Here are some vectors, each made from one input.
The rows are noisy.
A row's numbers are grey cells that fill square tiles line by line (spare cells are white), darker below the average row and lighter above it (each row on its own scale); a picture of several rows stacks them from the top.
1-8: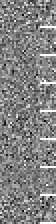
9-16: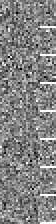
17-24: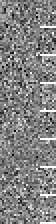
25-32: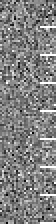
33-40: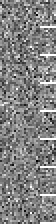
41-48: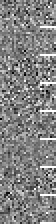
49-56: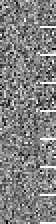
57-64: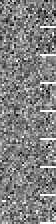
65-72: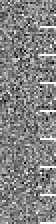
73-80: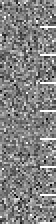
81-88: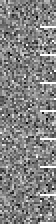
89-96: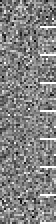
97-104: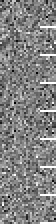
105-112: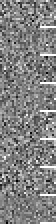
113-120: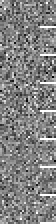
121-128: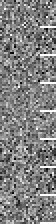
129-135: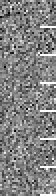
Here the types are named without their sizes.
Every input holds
either a node of a tree, or a list of points on a circle.
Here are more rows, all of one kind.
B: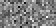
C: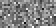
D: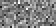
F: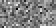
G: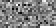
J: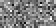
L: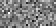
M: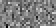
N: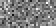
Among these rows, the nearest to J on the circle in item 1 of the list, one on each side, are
C and L.
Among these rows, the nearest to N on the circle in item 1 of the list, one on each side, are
L and M.
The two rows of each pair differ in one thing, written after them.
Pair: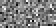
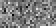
the place on the circle in item 1 of the list
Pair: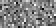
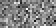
the place on the circle in item 1 of the list
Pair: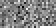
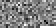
the place on the circle in item 1 of the list
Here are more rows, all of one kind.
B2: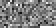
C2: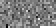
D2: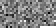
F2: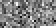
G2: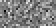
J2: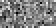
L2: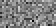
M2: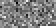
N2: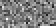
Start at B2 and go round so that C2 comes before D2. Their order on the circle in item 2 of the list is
B2, J2, C2, N2, G2, M2, F2, D2, L2.
